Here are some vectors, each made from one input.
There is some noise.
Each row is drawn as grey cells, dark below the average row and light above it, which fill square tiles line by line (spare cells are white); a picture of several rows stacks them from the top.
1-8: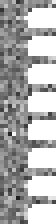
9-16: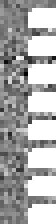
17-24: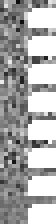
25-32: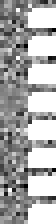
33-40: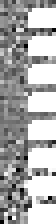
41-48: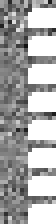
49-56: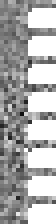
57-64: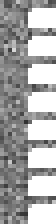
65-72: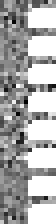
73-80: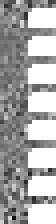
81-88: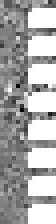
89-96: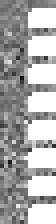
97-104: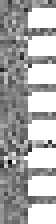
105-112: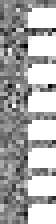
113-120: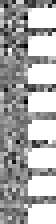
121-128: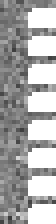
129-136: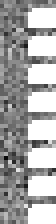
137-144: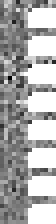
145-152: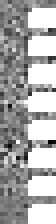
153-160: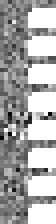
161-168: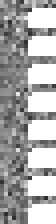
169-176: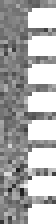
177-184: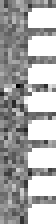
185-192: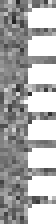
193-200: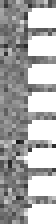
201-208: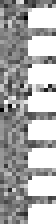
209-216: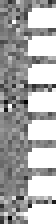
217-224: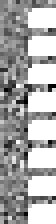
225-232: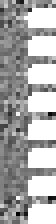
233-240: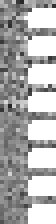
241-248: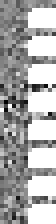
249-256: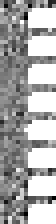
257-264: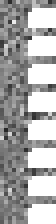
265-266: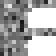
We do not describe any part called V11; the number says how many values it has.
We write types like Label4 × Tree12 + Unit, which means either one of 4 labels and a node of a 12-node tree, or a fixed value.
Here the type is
(Bool × Circle6 + List2(V11)) × Line5.
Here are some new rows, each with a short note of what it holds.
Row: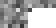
a point on a 6-point circle, a point on a 5-point line and a true/false value
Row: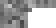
a point on a 5-point line, together with the empty list
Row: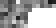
a point on a 6-point circle, a point on a 5-point line and a true/false value
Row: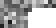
a point on a 5-point line, together with a list of one item
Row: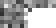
a point on a 6-point circle, a point on a 5-point line and a true/false value
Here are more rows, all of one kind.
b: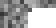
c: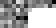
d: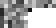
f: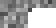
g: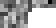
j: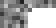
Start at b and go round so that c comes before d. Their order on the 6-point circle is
b, f, g, j, c, d.
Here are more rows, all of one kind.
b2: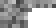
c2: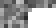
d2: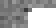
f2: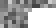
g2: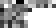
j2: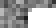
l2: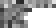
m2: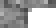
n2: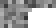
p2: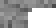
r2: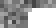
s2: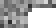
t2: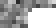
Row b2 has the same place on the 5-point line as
j2, m2 and p2.
